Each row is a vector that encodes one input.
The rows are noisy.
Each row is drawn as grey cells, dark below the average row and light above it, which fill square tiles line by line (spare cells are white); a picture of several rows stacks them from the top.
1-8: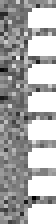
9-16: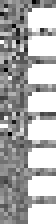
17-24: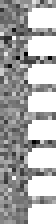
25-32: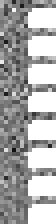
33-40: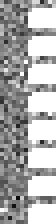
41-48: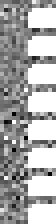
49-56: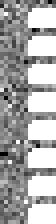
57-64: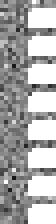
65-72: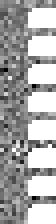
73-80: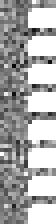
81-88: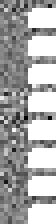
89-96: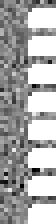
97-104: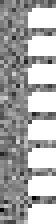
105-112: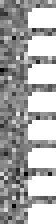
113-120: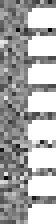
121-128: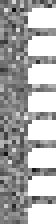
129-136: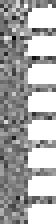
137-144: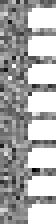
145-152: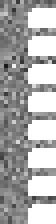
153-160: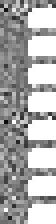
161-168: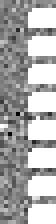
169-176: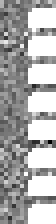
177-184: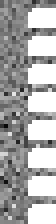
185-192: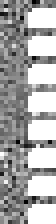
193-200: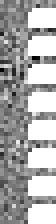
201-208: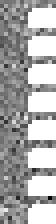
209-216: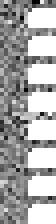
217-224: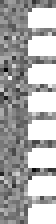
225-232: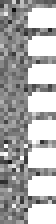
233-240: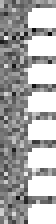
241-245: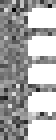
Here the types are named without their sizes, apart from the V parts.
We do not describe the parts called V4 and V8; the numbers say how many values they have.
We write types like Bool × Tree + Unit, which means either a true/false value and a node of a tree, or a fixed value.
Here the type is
Bool × V4 × V8 + Line.
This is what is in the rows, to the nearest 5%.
About 45% of them hold a point on a line. The rest hold a true/false value, a value of V4 and a value of V8.
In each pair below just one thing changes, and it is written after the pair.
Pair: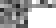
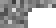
the value of V4
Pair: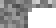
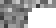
the value of V8
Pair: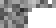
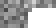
the true/false value
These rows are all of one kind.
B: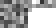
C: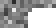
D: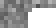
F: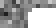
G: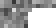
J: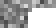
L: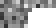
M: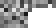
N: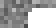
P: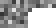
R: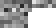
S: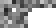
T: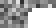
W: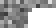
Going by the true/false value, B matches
J, M, N and T.
